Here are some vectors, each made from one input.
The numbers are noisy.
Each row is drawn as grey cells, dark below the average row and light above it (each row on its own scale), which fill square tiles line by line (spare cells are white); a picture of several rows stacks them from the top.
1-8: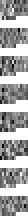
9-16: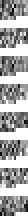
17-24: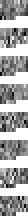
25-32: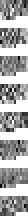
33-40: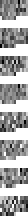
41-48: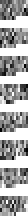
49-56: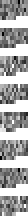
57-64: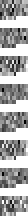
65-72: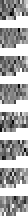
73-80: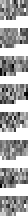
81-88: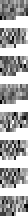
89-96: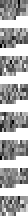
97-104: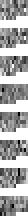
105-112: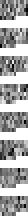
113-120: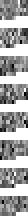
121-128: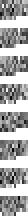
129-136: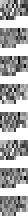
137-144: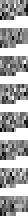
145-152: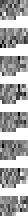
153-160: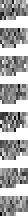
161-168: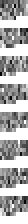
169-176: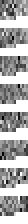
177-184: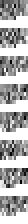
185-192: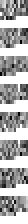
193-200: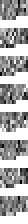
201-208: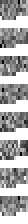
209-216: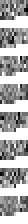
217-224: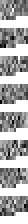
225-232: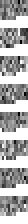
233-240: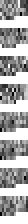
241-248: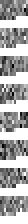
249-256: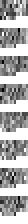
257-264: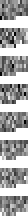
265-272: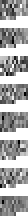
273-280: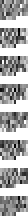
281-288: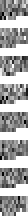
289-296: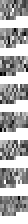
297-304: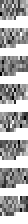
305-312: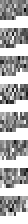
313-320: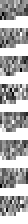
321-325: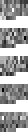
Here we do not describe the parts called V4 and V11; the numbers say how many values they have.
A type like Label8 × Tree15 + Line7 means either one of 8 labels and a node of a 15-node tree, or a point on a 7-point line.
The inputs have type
(Circle6 + Unit) × V4 × V11 + Line14.
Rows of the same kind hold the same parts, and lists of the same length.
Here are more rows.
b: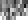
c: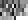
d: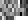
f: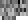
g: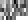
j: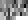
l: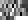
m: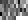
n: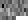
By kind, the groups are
b, d, g, j, l
c, m, n
f

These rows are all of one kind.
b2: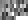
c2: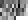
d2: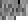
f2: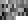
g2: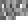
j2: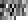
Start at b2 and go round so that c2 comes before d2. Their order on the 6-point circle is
b2, c2, g2, d2, j2, f2.
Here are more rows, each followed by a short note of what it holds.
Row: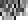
a value of V4 and a value of V11
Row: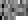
a point on a 6-point circle, a value of V4 and a value of V11
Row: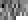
a value of V4 and a value of V11
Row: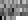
a point on a 6-point circle, a value of V4 and a value of V11
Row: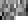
a point on a 6-point circle, a value of V4 and a value of V11
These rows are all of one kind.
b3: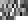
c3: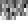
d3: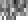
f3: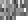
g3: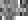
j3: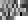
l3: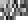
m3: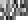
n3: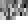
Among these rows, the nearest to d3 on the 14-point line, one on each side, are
b3 and l3.
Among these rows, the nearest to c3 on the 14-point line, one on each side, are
g3 and n3.
